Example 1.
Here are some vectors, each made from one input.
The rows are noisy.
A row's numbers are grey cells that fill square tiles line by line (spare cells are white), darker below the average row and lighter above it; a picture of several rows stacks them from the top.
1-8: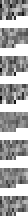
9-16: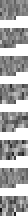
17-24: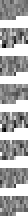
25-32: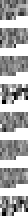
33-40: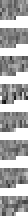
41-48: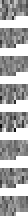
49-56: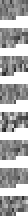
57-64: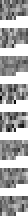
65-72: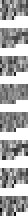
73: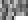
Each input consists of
either a point on a 5-point line, or a point on a 7-point line.
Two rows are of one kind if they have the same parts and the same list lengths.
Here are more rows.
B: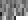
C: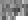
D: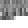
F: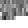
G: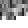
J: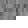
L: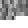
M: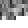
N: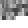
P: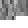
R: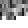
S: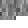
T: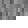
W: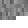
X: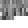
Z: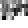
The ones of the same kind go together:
B, C, G, J, L, M, N, P, R, S, T, W, Z
D, F, X

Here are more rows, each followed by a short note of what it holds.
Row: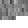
a point on a 7-point line
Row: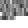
a point on a 5-point line
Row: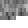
a point on a 5-point line
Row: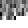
a point on a 7-point line
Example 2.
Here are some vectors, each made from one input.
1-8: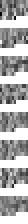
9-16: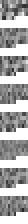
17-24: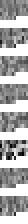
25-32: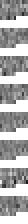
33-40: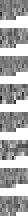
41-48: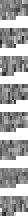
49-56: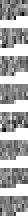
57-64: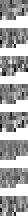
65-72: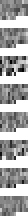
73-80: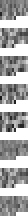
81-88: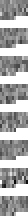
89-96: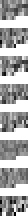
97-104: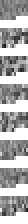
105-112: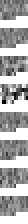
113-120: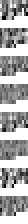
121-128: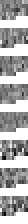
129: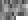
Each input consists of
either a point on a 9-point line, or a point on a 13-point line.
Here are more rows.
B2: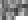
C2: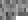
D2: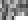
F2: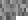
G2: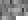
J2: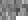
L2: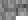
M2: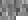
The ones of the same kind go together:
B2, D2, G2, J2, L2, M2
C2, F2

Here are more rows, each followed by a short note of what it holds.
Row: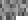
a point on a 9-point line
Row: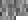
a point on a 13-point line
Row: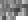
a point on a 13-point line
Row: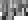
a point on a 9-point line
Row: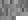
a point on a 13-point line
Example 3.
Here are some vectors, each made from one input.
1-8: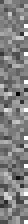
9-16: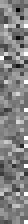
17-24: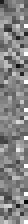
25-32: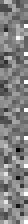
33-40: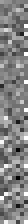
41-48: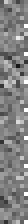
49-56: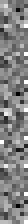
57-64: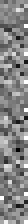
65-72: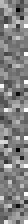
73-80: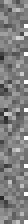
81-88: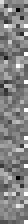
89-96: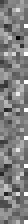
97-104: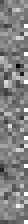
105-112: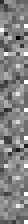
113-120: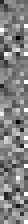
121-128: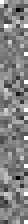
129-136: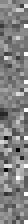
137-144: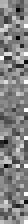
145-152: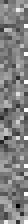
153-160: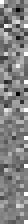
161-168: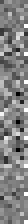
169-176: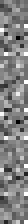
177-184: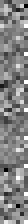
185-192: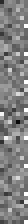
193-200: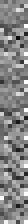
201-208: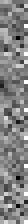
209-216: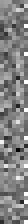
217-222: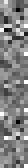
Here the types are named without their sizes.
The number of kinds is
2.
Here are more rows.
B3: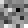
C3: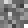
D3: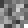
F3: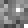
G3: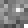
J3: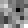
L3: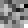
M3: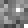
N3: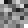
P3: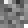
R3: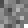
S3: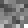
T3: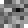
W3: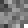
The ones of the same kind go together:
B3, J3, L3, N3, T3
C3, D3, F3, G3, M3, P3, R3, S3, W3

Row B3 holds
a point on a line.
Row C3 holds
four true/false values.
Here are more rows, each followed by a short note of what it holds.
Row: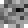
a point on a line
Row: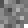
four true/false values
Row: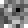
a point on a line
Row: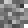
four true/false values
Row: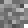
four true/false values
